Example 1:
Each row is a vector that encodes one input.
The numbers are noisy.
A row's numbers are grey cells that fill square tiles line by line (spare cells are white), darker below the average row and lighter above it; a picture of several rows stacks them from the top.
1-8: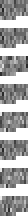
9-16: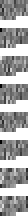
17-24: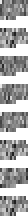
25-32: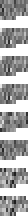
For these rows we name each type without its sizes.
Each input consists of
either a point on a circle, or a fixed value.
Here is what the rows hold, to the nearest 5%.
About 85% of them hold a point on a circle. The rest hold a fixed value.
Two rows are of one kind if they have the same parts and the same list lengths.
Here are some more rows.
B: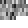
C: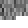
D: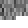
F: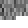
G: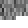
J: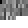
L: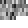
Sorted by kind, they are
B, L
C, D, F, G, J

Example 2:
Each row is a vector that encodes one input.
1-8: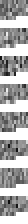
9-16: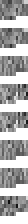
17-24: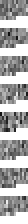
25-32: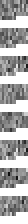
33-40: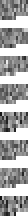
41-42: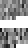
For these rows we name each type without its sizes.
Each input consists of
a node of a tree.
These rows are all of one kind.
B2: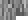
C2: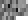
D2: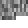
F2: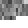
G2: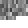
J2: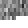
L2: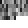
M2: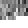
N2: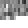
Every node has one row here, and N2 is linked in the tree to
J2 and M2.
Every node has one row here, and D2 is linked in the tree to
G2 and L2.
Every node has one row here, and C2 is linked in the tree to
F2.
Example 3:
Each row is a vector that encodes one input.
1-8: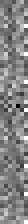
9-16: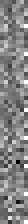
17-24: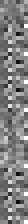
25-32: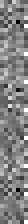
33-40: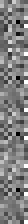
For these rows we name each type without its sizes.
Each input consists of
a point on a line.
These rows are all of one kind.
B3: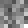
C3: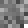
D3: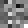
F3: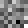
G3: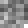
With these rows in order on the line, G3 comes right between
B3 and C3.
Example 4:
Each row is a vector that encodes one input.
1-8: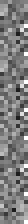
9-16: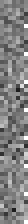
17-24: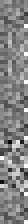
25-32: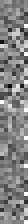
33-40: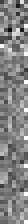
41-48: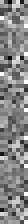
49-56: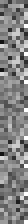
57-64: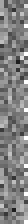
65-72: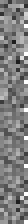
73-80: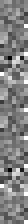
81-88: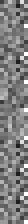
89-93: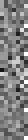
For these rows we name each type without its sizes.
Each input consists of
a point on a line.
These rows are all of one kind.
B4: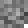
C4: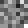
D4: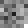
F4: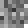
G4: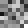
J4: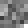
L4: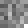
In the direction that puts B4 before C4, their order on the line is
G4, L4, D4, B4, J4, F4, C4.
